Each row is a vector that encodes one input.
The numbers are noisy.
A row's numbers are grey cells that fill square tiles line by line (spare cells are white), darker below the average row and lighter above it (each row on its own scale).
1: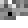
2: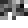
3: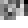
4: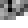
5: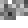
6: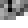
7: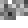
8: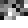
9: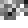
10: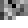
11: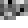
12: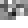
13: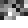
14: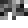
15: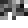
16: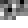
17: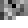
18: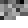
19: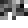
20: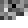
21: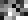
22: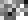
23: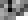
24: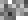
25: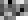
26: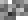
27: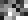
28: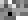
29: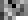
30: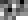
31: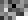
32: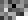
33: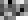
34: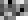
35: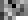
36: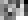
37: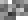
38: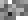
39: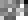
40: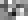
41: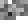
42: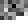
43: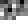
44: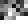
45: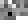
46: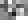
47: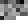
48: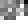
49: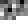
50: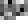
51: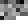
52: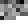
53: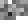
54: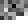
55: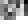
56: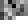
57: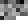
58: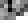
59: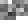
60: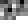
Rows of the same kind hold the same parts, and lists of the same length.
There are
2 kinds of row.
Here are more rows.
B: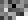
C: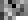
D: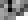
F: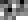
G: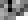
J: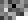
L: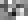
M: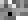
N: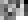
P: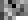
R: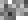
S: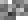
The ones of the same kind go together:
B, C, D, F, G, J, P
L, M, N, R, S

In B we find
three true/false values.
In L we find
a point on an 8-point line.
